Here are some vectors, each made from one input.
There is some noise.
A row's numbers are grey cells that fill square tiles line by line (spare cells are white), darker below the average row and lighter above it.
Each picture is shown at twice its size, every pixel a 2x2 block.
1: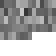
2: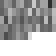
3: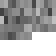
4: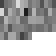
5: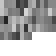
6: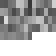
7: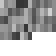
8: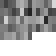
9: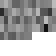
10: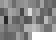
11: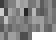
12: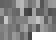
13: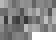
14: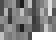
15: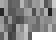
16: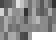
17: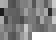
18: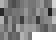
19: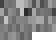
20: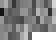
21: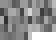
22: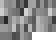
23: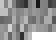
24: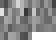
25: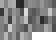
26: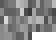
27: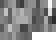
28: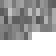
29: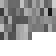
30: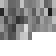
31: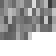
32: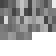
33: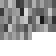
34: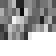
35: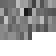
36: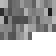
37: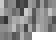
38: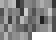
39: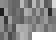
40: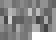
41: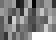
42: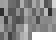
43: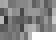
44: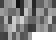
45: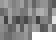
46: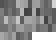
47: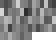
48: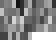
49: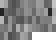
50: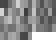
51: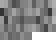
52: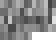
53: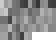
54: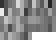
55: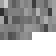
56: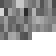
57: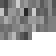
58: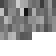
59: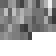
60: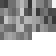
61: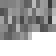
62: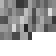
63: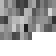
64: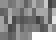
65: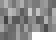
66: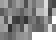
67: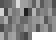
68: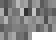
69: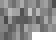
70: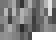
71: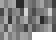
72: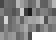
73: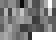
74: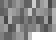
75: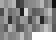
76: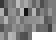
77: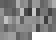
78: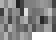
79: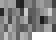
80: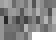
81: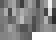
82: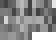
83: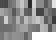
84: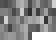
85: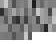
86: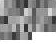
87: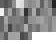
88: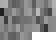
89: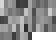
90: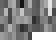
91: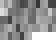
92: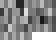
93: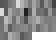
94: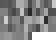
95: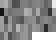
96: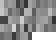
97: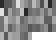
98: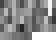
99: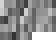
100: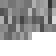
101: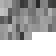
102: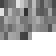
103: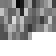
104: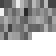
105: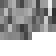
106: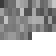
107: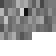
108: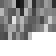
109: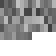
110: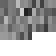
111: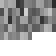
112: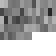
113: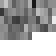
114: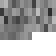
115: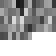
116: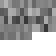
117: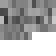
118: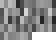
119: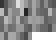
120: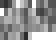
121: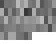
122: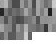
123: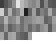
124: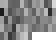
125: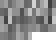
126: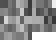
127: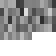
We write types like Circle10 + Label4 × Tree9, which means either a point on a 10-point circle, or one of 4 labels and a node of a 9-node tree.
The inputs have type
Bool × Line6 + Label5.
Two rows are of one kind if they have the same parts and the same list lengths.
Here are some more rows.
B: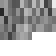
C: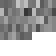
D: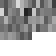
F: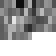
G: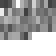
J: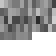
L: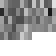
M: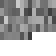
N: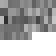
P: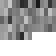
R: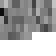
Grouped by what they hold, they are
B, C, D, G, J, L, M, N, R
F, P

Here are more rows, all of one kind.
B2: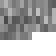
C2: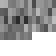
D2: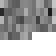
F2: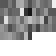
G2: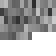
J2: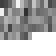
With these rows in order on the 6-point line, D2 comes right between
F2 and G2.
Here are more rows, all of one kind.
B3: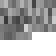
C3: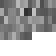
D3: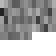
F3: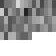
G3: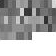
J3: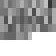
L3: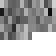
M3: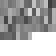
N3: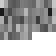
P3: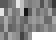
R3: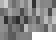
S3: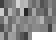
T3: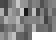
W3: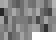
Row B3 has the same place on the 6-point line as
F3, R3, S3 and T3.
